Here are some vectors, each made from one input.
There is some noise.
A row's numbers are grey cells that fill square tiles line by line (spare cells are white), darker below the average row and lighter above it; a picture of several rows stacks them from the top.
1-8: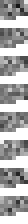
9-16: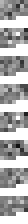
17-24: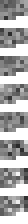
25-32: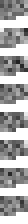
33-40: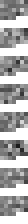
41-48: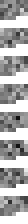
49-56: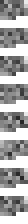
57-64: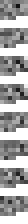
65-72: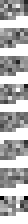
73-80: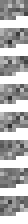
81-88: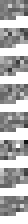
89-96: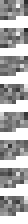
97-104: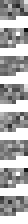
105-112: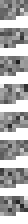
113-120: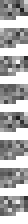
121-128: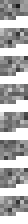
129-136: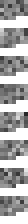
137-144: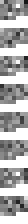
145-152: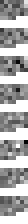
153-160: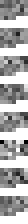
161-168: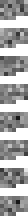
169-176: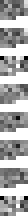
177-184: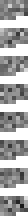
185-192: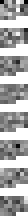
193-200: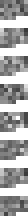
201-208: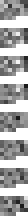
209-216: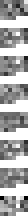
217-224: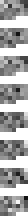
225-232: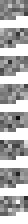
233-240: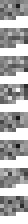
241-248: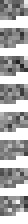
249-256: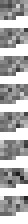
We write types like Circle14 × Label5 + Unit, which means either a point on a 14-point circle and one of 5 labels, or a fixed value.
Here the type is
List2(Line5).
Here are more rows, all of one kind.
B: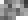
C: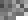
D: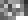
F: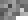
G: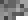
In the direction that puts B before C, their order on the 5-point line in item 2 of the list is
G, B, C, F, D.
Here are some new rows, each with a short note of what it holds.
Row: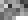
a list of two items
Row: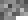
a list of two items
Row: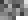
a list of one item
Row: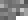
a list of two items
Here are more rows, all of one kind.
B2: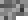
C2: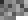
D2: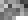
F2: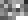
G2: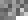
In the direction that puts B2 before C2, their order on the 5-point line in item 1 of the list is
B2, C2, G2, D2, F2.
